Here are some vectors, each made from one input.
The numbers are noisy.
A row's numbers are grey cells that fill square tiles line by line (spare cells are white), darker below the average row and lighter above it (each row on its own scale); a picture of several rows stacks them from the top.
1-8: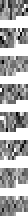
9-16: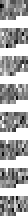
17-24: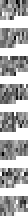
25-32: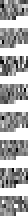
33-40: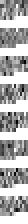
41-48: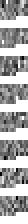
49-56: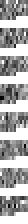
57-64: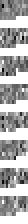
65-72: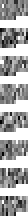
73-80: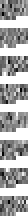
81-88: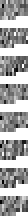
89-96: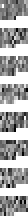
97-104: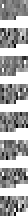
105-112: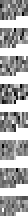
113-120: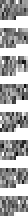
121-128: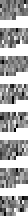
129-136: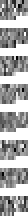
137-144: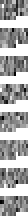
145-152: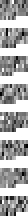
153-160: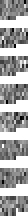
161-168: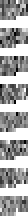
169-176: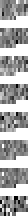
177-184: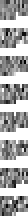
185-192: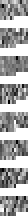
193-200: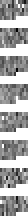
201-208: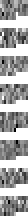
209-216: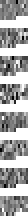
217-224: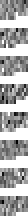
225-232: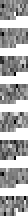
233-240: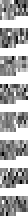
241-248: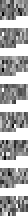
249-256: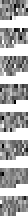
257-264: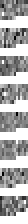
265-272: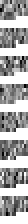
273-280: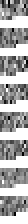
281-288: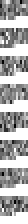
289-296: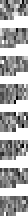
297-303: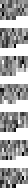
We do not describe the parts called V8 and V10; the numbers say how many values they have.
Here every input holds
either a point on an 11-point circle, one of 7 labels, a value of V8 and a value of V10, or a fixed value.
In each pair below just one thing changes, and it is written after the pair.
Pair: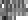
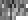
the place on the 11-point circle
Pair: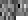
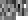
the value of V10
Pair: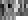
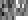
the value of V10
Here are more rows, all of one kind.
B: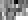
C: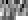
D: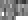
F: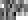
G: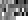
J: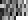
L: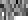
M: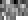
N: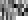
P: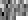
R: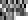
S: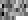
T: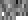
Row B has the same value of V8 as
D, G, M and T.
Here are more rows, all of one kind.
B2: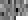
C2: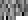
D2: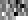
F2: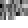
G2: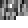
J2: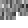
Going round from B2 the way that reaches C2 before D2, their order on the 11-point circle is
B2, C2, J2, D2, G2, F2.
